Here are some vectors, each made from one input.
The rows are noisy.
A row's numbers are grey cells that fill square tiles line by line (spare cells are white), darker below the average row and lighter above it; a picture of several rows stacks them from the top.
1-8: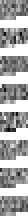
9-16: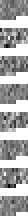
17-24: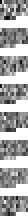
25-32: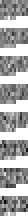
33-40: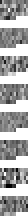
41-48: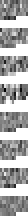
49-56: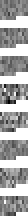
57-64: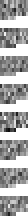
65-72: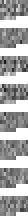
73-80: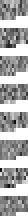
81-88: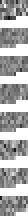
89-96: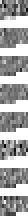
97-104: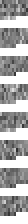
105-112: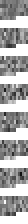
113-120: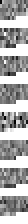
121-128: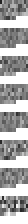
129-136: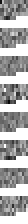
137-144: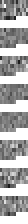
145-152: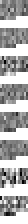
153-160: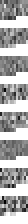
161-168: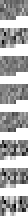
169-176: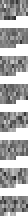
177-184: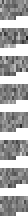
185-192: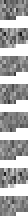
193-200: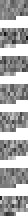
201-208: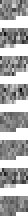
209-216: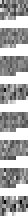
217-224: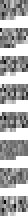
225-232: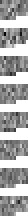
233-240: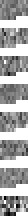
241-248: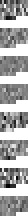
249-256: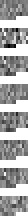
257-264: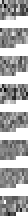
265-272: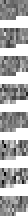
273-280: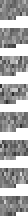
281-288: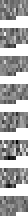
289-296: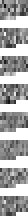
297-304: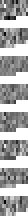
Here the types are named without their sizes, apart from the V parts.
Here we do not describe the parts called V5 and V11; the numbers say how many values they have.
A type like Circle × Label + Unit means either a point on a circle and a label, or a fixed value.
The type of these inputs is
(Line + V5) × Tree + V11.
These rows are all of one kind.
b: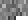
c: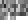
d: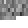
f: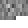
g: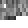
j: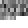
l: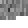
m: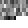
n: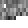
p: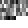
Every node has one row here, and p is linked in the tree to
j and l.
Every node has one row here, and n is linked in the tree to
b and g.
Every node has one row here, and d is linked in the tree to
c and f.
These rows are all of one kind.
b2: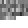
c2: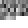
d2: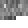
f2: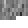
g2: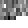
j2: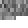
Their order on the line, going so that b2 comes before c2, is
d2, b2, f2, g2, j2, c2.
